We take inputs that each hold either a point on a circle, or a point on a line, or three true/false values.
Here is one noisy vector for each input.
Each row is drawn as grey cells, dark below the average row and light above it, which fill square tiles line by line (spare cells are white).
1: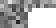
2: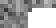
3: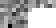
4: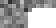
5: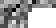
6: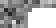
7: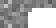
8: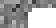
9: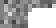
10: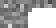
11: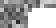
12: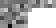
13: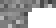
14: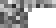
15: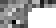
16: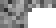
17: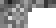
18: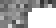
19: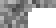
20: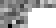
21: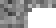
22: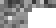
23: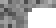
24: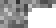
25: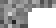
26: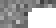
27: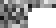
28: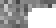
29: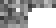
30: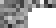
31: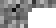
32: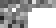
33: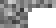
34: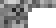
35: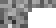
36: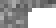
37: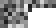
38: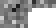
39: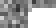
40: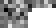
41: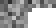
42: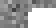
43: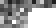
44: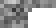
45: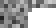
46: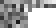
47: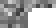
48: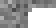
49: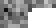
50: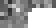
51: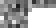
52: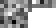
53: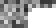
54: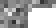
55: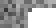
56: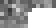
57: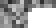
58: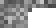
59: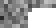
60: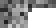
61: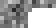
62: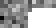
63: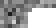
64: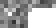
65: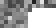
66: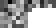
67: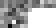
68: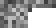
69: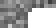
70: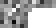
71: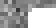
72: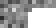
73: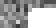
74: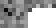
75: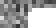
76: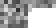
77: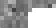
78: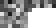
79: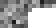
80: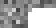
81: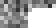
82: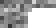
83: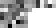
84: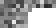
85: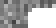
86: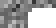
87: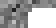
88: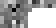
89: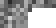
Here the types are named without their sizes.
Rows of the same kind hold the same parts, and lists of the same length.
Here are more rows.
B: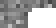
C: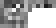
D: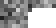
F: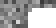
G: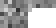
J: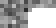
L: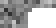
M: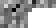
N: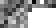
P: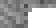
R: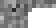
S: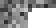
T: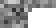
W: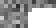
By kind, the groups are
B, F, G, M, P, R, T, W
C, N, S
D, J, L

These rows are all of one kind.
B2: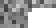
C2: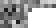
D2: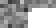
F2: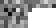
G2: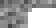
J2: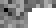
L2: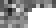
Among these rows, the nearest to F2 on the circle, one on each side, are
C2 and G2.
